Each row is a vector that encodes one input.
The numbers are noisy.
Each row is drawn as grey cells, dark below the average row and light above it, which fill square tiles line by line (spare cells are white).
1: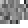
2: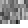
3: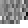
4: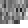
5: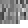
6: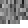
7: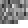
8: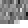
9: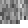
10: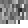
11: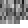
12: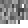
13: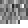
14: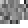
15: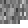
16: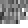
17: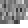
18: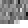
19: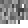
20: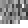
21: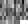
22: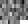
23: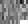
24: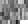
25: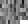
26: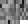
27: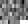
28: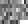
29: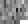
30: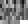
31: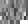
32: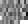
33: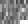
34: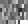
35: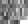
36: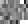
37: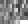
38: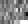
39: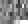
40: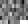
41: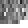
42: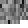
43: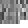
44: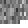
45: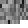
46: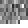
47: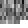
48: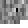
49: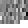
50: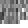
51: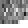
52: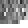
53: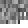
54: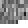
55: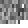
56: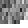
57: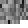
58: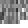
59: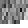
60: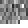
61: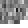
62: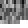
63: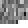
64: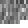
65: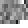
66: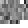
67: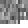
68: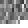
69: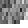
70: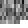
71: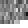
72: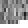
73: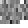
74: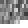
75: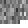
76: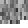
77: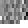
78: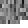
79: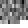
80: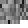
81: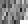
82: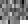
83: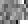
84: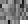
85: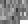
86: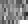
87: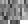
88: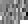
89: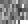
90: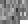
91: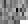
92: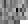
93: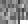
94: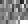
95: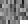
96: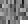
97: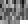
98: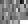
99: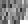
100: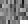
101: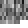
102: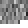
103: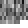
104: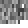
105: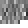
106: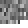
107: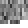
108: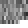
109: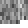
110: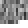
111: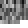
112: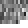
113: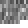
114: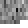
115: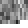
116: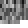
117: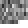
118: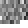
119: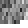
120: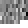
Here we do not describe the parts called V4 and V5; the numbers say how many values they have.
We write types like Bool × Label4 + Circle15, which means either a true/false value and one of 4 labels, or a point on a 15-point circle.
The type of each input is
(Bool × Bool × Bool + V4) × Line6 + V5.
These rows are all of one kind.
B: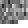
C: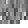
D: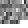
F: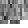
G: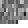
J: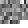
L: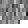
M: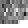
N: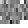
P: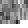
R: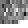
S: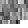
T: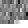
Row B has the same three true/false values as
G and T.
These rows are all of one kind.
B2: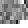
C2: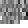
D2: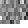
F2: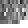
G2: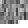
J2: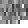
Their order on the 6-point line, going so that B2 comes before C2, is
F2, B2, G2, D2, C2, J2.
